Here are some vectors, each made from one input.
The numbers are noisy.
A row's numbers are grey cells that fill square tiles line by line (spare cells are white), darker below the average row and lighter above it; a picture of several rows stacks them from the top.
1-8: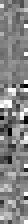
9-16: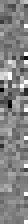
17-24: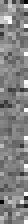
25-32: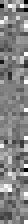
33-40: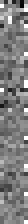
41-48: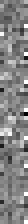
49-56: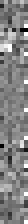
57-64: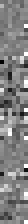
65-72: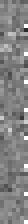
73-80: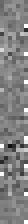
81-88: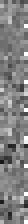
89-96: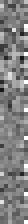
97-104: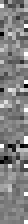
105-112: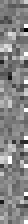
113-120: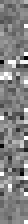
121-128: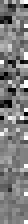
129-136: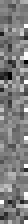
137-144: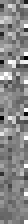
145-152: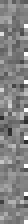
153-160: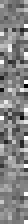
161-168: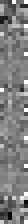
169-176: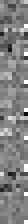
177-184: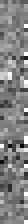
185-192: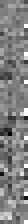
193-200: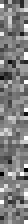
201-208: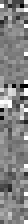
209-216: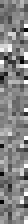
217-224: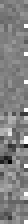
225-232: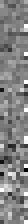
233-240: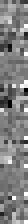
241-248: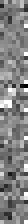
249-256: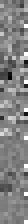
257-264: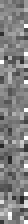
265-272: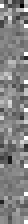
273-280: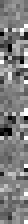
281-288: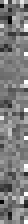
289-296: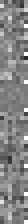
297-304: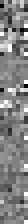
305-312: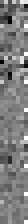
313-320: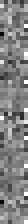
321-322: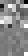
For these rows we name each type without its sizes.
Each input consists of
either a point on a circle and a true/false value, or a fixed value.
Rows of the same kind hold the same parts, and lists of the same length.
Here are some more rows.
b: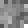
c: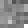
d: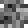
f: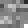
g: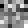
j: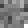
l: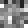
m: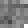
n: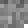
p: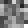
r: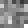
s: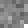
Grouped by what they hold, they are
b, c, d, f, g, j, l, m, n, r, s
p

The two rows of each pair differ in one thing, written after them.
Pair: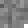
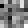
the true/false value
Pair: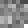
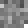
the true/false value
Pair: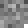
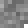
the place on the circle
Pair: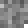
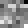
the true/false value
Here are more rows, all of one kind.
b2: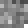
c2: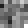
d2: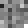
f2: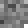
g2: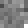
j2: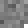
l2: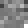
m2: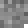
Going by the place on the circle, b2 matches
g2 and l2.
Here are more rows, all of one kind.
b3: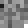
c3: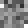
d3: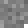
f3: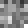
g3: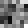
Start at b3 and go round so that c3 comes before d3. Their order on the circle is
b3, c3, g3, d3, f3.
